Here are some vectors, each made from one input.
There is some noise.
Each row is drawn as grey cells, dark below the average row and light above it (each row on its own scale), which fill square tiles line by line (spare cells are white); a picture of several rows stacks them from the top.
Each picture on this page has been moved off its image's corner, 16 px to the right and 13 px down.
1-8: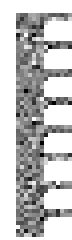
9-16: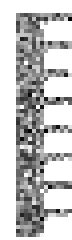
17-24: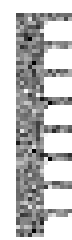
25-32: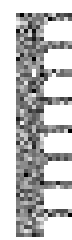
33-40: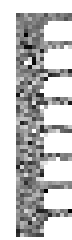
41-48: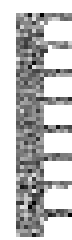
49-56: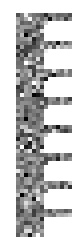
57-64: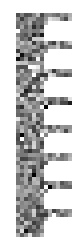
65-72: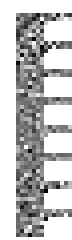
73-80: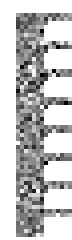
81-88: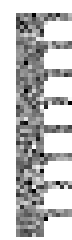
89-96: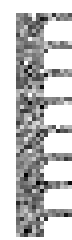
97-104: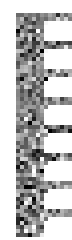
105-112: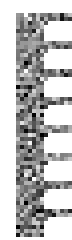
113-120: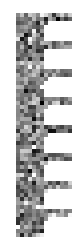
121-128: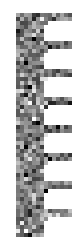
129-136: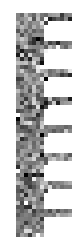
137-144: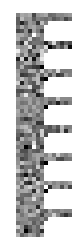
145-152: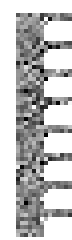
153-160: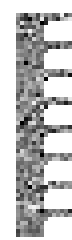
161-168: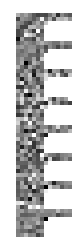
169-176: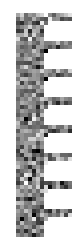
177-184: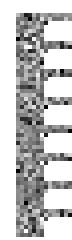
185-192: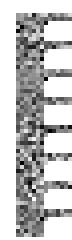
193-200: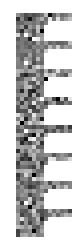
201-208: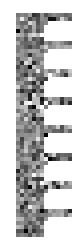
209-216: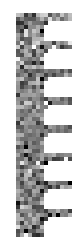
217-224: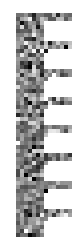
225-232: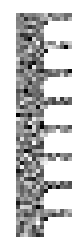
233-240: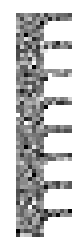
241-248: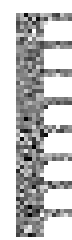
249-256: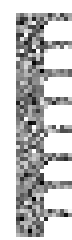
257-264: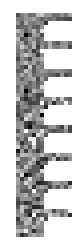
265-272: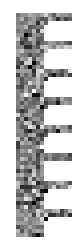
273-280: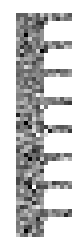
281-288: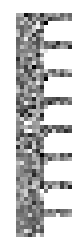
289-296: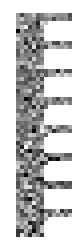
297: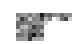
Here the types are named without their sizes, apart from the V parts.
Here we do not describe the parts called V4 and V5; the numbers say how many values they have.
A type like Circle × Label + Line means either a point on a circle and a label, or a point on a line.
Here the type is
(Bool × V4 × V5 + Line) × Line.
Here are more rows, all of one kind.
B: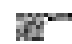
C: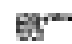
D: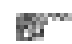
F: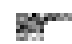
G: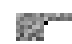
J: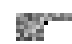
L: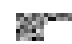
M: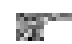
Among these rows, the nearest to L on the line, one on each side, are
B and F.
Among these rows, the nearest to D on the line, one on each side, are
J and M.
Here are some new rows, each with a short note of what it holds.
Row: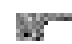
a point on each of two lines
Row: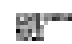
a point on a line, a true/false value, a value of V4 and a value of V5
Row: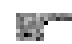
a point on each of two lines
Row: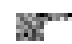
a point on each of two lines
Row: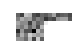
a point on a line, a true/false value, a value of V4 and a value of V5
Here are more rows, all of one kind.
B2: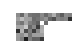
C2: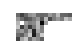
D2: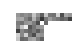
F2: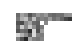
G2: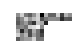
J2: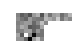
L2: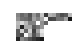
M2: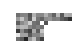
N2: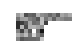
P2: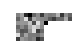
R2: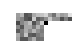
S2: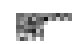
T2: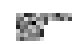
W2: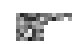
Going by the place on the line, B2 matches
F2, M2, R2 and S2.
